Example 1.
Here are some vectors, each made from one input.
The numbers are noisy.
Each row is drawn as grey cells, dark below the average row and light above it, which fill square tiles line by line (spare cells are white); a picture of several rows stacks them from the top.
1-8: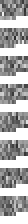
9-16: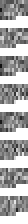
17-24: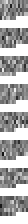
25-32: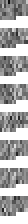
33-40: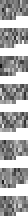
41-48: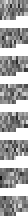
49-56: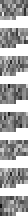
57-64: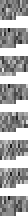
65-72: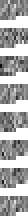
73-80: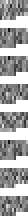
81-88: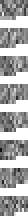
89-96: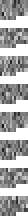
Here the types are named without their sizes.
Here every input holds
a label.
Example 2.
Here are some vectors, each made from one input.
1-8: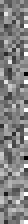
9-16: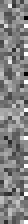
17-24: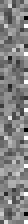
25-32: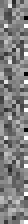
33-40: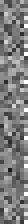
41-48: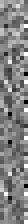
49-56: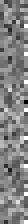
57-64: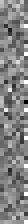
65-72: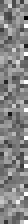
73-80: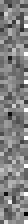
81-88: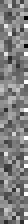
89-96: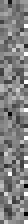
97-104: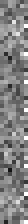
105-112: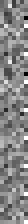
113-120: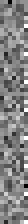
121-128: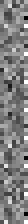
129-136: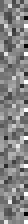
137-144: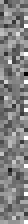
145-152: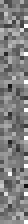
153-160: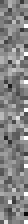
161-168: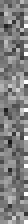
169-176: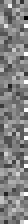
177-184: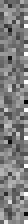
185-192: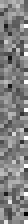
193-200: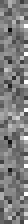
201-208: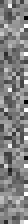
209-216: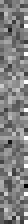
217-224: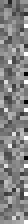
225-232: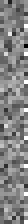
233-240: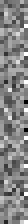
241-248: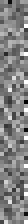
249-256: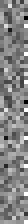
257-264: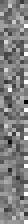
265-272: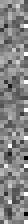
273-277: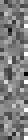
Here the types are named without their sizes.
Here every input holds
a point on a line.
